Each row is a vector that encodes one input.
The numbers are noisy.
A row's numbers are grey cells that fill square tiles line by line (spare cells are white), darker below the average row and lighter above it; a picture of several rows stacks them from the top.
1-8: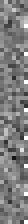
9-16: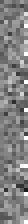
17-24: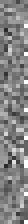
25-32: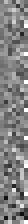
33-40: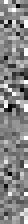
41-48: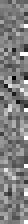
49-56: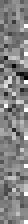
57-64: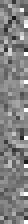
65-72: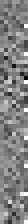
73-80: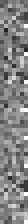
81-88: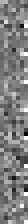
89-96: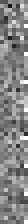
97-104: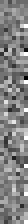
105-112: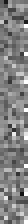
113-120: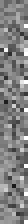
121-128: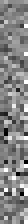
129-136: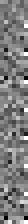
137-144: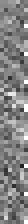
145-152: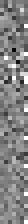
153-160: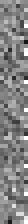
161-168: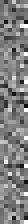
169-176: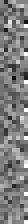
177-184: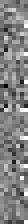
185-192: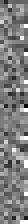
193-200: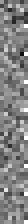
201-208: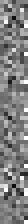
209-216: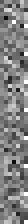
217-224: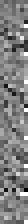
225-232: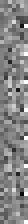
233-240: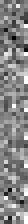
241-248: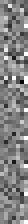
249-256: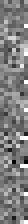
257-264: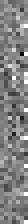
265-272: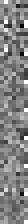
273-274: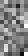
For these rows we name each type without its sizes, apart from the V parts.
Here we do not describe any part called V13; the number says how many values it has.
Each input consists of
a point on a line, together with either a point on a line, or a value of V13.
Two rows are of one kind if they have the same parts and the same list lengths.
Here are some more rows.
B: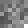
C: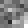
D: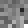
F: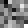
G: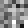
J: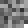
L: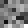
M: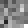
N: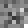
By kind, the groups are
B, C, D, J
F, G, L, M, N

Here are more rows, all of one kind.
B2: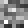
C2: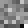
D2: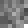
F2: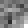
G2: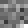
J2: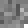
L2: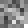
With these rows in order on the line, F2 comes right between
D2 and G2.
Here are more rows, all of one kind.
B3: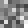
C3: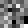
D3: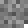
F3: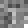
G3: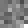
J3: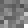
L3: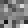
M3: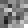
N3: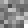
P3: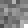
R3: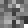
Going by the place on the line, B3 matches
J3 and R3.
